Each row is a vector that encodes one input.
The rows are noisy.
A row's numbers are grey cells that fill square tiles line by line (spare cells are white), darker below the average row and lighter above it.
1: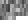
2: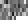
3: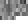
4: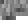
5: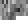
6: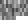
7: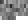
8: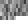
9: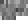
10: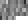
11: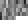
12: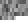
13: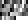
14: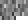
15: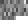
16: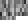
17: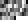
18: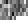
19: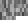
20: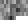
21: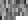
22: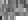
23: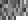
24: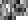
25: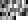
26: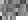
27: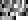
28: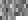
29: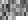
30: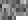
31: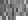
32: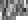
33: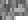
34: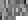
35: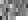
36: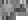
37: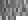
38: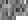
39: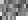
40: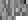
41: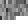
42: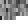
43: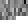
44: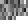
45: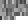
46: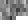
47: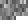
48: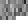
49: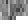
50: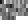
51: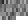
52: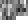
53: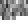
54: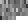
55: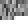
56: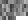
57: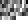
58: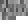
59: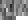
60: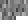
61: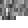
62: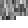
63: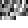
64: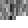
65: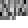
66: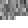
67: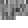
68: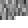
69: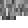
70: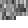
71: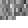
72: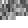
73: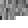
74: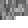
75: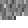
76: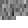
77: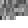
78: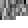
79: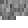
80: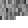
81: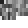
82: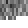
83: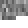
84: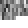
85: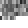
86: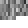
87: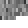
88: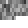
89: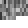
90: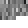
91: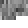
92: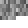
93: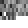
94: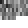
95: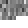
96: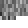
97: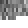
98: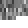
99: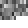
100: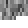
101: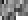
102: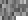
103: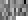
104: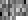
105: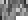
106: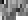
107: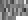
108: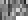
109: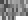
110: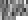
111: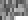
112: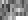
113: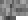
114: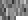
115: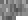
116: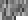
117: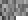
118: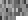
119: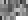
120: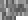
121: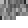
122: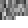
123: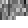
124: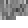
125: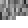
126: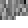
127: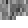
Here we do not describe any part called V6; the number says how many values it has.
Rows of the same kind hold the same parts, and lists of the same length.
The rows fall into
3 kinds.
